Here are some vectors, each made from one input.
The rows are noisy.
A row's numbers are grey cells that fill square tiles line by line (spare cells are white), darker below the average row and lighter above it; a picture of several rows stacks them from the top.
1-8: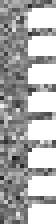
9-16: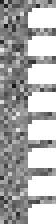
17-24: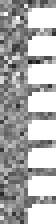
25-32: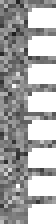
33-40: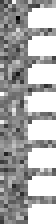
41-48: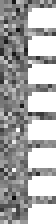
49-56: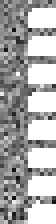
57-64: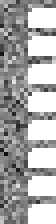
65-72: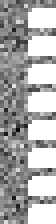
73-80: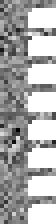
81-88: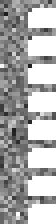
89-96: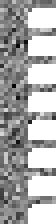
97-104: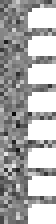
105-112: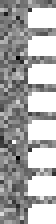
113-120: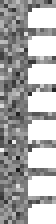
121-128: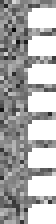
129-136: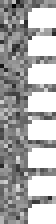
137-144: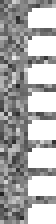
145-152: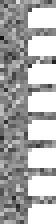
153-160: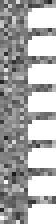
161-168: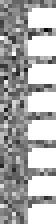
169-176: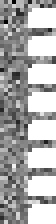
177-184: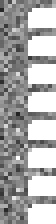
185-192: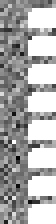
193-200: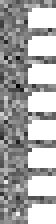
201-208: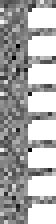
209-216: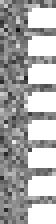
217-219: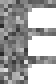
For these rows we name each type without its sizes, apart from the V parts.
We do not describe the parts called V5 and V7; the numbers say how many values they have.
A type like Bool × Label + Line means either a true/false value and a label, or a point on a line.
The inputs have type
Bool × Tree + (Circle + Unit) × Line + List(V5) × V7.
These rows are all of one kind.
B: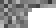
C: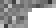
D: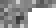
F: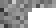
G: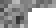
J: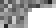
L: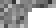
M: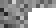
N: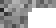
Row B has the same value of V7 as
C, J and L.
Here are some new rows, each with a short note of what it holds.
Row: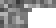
a point on a line
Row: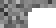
a value of V7, together with a list of two items
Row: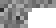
a value of V7, together with a list of two items
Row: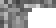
a point on a line
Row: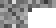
a value of V7, together with the empty list
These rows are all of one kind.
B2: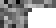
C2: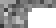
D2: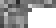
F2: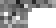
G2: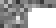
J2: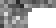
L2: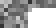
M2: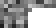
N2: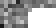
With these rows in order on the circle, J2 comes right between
F2 and N2.
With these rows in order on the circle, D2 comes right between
C2 and L2.
